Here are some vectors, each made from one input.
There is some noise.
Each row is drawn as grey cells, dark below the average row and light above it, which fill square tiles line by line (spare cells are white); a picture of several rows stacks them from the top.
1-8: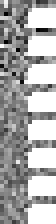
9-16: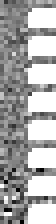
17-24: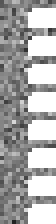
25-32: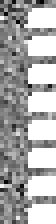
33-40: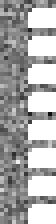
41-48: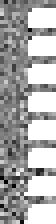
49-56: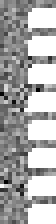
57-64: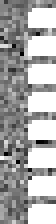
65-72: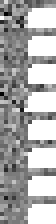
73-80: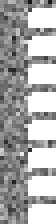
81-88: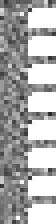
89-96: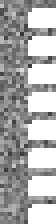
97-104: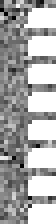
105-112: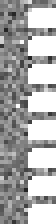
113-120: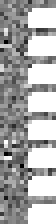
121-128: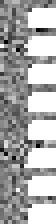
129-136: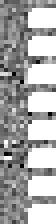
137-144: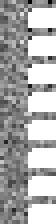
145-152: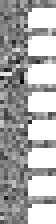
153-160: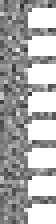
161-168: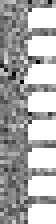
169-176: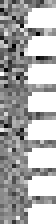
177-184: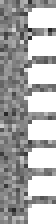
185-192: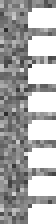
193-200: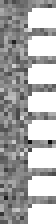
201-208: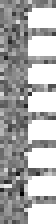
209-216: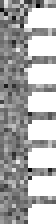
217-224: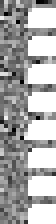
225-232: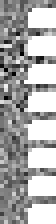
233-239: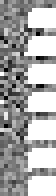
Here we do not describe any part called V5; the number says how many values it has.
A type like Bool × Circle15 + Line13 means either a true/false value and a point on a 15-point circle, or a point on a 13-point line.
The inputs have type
Line3 × Line4 + (Line6 + V5) × Line7.
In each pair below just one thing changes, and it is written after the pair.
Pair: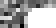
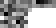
the place on the 3-point line
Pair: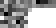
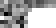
the place on the 3-point line
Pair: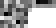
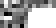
the place on the 3-point line
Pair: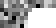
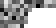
the place on the 3-point line
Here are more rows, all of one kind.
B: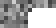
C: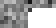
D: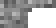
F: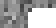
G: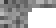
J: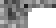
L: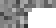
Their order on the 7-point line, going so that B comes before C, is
B, C, F, D, G, L, J.
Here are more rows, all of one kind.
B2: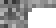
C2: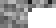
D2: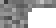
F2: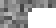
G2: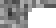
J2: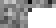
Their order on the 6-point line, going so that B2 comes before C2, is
B2, G2, D2, F2, J2, C2.
